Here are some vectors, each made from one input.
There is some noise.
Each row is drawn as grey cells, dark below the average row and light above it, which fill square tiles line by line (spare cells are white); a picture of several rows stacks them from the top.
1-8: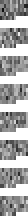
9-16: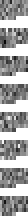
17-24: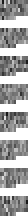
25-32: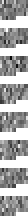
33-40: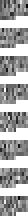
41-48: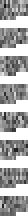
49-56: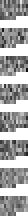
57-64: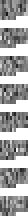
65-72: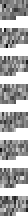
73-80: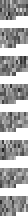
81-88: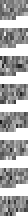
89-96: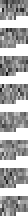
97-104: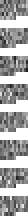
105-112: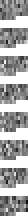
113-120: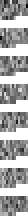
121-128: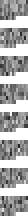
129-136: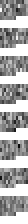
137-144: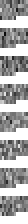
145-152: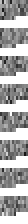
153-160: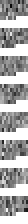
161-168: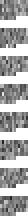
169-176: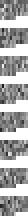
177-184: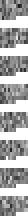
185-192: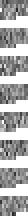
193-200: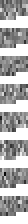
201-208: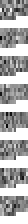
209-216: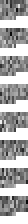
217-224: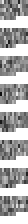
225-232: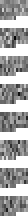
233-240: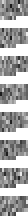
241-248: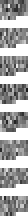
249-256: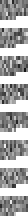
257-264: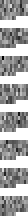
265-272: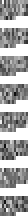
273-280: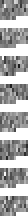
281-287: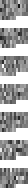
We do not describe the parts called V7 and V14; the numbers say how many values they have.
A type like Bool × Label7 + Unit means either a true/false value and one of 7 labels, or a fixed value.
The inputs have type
Bool × Bool × Bool × Circle11 × V7 × V14.
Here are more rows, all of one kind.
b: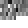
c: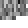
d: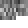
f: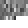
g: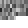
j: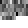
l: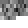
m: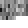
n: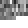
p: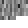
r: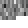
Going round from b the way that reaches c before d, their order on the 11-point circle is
b, l, r, j, n, m, g, p, f, c, d.
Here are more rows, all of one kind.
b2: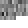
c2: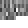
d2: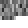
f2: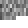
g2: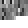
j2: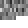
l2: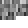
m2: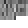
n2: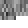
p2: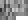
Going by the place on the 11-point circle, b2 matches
j2 and m2.
